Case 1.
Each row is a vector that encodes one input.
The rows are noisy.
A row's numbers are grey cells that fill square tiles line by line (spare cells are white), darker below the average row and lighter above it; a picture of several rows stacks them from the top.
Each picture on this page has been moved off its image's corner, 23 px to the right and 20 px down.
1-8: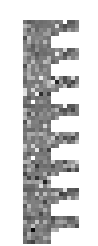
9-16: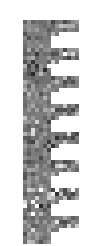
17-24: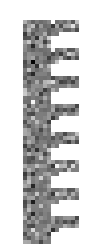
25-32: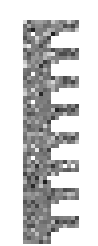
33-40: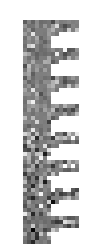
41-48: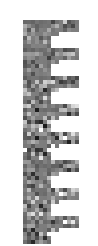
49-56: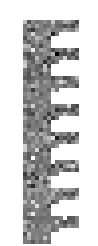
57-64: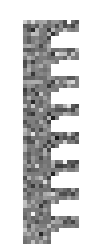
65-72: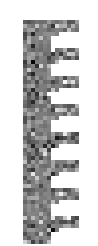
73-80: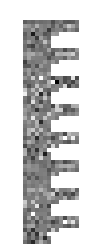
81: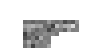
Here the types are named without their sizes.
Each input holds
a point on a line.
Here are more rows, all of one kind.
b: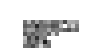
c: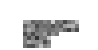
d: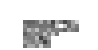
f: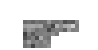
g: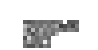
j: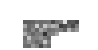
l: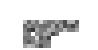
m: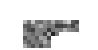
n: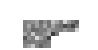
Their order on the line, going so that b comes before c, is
b, c, f, d, g, j, n, l, m.
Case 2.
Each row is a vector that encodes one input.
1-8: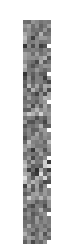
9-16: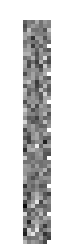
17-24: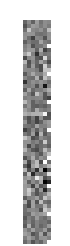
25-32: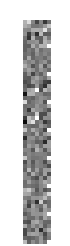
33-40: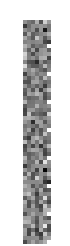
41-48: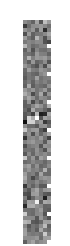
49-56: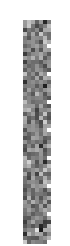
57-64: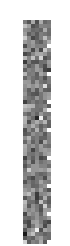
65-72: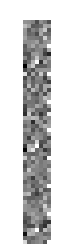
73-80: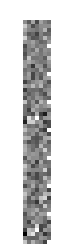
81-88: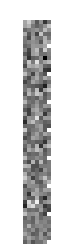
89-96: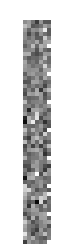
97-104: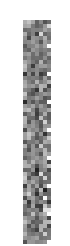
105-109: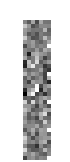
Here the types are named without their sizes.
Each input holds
a point on a line.
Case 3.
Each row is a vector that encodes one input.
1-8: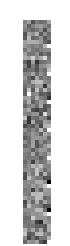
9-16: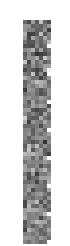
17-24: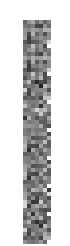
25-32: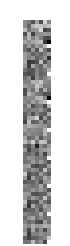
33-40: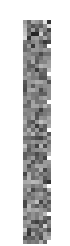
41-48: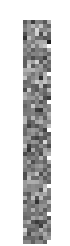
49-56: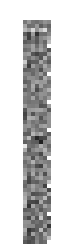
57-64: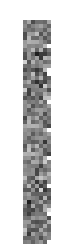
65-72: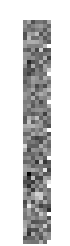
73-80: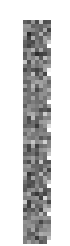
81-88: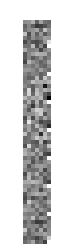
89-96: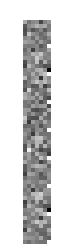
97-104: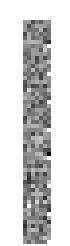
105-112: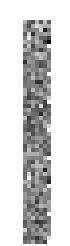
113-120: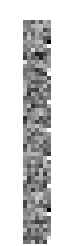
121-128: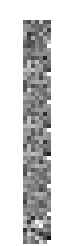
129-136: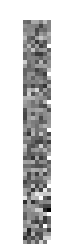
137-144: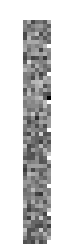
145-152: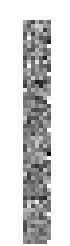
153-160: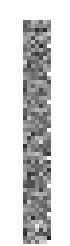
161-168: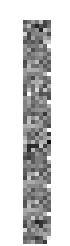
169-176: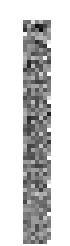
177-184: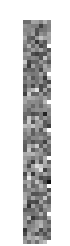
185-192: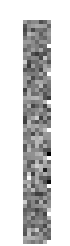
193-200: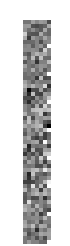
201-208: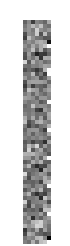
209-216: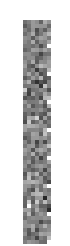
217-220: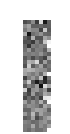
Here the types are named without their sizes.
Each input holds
a point on a line.
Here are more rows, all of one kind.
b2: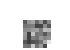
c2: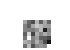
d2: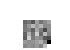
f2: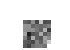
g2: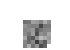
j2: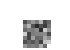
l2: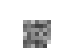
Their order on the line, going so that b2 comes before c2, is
f2, j2, l2, b2, g2, d2, c2.
